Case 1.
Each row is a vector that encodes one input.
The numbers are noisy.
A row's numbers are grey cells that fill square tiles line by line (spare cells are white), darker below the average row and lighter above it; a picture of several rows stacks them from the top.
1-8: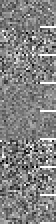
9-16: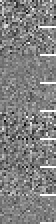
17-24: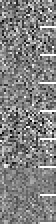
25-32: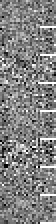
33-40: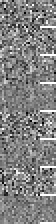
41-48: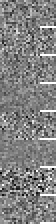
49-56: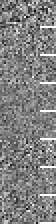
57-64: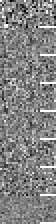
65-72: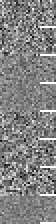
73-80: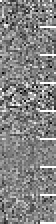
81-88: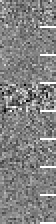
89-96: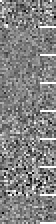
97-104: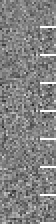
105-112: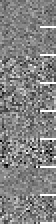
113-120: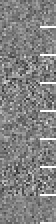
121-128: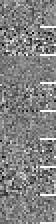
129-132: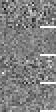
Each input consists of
three true/false values.
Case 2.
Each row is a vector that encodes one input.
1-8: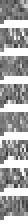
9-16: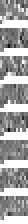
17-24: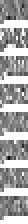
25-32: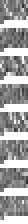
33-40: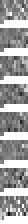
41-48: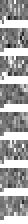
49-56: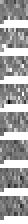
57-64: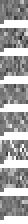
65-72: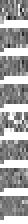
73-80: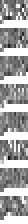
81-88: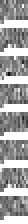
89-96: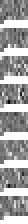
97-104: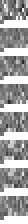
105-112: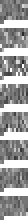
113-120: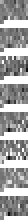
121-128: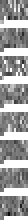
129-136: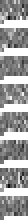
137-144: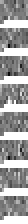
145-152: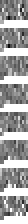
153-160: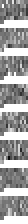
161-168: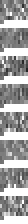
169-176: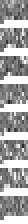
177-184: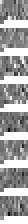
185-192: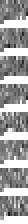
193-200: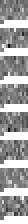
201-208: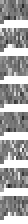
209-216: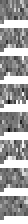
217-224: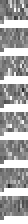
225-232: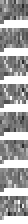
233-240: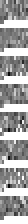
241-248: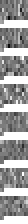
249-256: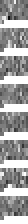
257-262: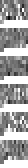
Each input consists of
four true/false values.
